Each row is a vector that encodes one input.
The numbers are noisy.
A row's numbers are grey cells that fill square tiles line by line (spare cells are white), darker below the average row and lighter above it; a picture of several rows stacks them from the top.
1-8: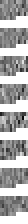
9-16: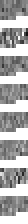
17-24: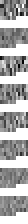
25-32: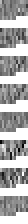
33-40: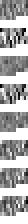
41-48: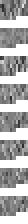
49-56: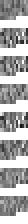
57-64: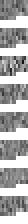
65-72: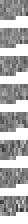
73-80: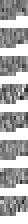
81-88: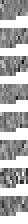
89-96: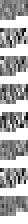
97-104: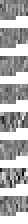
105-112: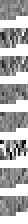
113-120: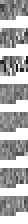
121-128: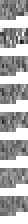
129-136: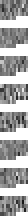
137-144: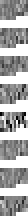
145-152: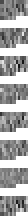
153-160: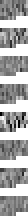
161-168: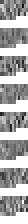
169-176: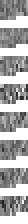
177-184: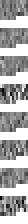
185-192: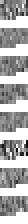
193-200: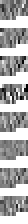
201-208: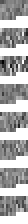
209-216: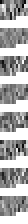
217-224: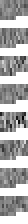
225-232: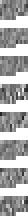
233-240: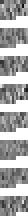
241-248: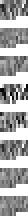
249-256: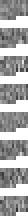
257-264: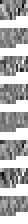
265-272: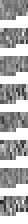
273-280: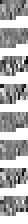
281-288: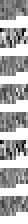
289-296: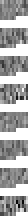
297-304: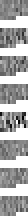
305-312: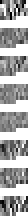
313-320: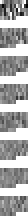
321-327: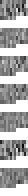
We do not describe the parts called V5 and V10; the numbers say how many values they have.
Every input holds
a point on a 6-point line, a value of V5 and a value of V10, together with a list of up to two points on an 11-point circle.
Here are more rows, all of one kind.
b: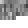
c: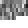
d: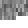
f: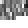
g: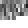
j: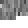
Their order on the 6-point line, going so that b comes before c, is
b, g, d, c, j, f.
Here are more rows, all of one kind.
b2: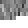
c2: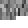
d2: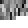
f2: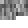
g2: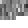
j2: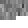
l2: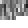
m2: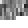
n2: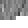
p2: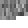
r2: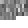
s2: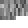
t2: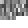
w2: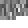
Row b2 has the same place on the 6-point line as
c2, j2, m2 and n2.
